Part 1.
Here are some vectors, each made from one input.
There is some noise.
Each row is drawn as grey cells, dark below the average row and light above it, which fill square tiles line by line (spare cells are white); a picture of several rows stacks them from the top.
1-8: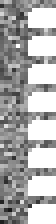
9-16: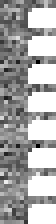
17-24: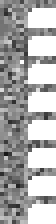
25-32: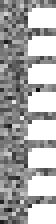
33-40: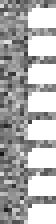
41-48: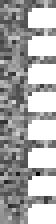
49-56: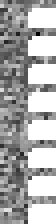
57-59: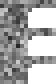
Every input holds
three true/false values, together with either a fixed value, or a node of an 8-node tree.
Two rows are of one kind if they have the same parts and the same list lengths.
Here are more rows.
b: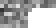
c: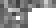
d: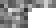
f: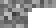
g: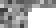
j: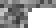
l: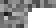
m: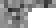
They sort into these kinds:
b, c, d, f, g
j, l, m

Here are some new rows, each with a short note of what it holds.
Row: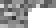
three true/false values
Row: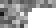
a node of an 8-node tree and three true/false values
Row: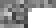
three true/false values
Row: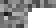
three true/false values
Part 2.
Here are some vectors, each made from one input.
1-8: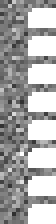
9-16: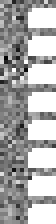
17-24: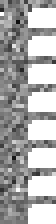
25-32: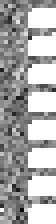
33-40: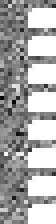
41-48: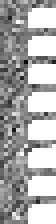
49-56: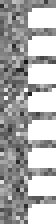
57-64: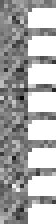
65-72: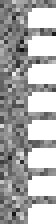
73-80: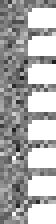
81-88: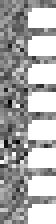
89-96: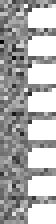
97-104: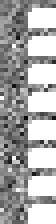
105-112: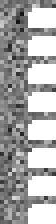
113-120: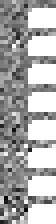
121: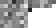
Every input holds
a list of up to two points on a 7-point line.
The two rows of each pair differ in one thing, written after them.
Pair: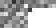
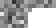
the place on the 7-point line in item 1 of the list
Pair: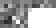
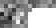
the place on the 7-point line in item 2 of the list
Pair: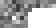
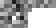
the place on the 7-point line in item 2 of the list
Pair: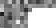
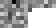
the place on the 7-point line in item 1 of the list
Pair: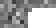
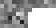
the place on the 7-point line in item 2 of the list
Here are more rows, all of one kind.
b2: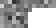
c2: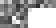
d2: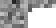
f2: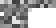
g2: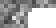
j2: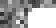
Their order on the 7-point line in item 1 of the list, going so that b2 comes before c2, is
g2, j2, b2, d2, f2, c2.
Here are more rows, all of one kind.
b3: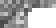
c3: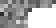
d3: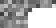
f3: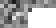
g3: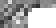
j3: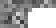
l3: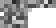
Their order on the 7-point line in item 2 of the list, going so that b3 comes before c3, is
b3, f3, c3, d3, g3, j3, l3.
